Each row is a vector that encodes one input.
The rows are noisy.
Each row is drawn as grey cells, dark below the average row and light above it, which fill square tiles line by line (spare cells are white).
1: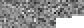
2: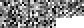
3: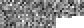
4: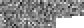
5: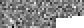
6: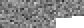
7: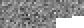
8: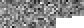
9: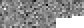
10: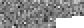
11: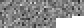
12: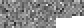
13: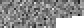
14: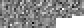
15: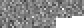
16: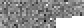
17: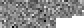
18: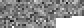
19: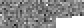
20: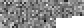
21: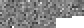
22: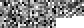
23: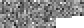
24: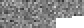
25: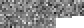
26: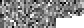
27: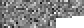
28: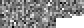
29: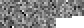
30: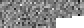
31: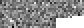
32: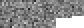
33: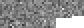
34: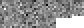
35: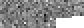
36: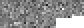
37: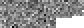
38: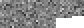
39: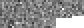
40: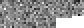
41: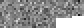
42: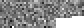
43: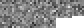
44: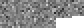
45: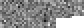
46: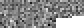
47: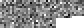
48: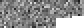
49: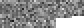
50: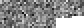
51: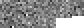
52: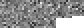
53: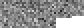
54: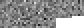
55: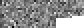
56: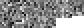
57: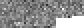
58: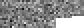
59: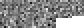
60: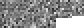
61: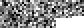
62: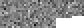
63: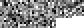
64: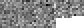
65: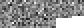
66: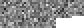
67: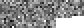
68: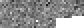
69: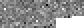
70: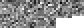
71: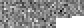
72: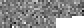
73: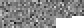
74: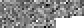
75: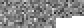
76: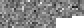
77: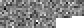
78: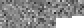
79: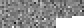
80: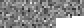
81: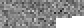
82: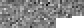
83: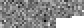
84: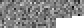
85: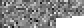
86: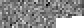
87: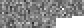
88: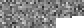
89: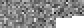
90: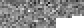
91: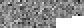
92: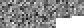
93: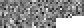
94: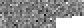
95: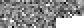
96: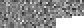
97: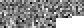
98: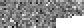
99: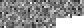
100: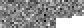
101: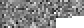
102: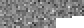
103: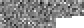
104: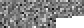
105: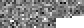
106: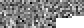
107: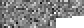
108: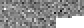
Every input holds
a list of up to three points on a 7-point line.
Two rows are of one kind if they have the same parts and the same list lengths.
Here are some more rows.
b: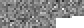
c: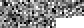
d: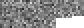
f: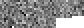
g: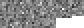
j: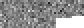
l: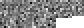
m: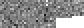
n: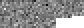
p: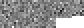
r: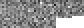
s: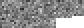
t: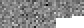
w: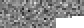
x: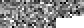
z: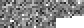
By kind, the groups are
b, d, f, g, m, p, r, s, w
c
j, n, t
l, x, z

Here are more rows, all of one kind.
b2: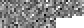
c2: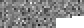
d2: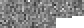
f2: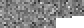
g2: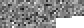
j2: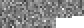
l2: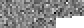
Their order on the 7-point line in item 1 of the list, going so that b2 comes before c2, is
b2, l2, f2, d2, j2, g2, c2.
